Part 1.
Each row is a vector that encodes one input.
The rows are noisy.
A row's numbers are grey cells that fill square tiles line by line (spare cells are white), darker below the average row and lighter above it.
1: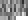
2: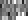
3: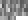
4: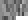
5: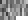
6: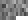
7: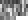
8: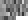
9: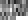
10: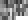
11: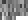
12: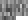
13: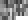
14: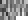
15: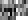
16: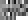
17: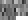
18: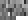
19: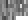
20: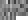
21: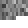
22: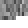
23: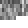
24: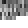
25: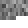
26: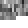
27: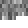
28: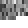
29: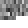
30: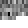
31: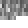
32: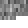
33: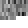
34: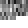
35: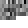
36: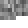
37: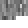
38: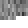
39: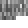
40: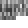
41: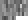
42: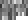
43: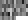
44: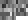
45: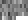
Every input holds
one of 8 labels.
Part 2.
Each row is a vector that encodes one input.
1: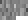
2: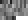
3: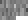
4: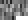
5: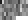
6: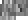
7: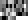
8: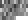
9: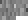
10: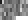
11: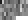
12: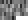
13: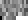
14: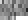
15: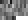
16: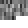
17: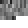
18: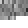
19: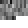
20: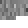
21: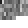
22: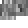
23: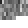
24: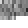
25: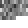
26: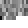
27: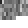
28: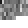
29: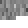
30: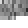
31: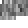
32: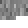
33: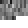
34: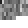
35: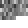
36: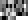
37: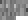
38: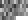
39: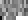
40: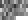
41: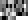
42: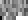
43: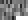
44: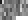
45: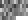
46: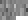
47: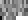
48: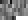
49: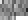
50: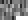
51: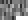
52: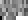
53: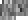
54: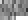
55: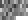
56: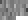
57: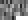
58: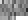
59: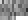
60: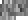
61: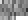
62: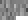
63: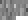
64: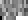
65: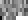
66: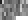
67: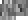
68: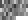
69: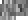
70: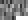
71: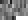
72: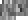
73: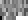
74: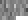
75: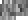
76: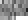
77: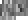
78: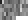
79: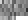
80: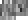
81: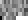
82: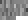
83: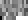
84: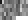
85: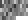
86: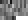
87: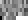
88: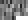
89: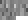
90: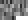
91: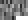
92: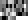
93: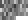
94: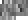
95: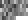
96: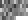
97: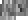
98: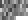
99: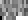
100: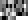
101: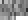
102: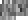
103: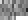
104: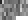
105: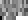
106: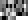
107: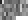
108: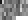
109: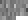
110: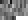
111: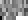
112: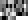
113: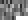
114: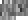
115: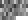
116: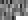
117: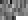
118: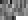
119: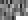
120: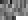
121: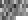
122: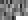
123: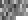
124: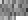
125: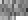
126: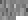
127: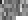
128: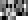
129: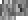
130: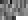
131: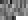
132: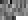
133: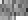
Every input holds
either a fixed value, or a node of an 8-node tree.
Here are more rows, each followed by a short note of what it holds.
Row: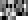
a fixed value
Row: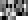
a fixed value
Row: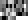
a fixed value
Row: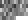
a node of an 8-node tree
